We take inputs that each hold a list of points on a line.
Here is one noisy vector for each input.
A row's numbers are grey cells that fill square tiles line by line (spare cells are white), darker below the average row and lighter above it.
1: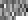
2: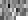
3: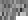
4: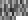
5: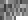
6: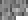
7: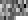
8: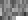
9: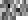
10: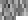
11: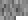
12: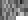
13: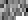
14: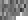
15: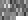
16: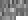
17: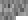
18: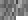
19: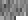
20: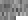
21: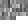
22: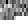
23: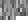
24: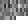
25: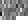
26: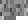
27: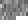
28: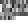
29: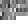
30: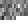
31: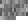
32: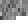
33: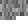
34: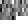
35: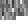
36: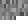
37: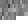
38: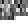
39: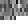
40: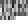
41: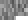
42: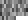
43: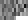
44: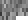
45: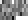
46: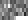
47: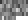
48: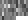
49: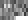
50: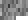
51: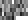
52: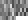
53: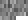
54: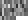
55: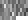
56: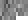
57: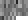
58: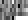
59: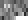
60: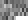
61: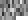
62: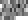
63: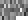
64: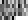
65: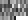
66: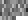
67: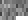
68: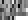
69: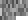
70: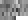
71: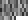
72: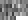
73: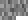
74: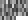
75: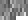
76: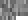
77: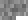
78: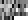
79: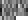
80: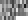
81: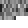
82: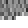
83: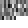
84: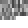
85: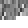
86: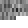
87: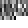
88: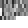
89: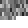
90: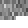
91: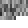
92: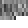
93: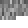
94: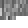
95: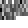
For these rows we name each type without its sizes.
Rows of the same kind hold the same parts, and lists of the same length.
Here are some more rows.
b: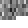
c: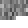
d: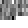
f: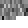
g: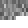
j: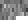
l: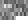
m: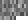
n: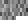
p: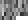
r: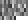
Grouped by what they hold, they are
b, c
d
f, g, j, l, n
m, p, r

